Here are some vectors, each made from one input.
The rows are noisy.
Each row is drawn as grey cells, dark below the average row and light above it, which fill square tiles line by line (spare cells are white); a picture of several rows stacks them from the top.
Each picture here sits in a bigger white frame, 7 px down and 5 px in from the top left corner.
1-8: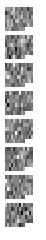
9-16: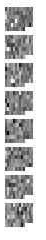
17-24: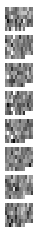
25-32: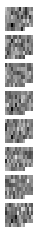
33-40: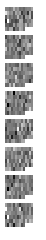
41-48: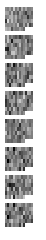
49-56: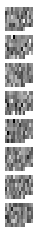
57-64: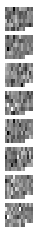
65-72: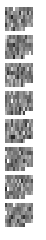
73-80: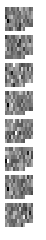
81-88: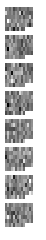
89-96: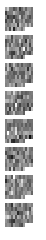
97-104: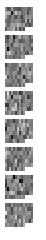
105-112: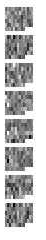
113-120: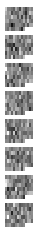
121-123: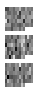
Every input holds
two labels (each one of 10).
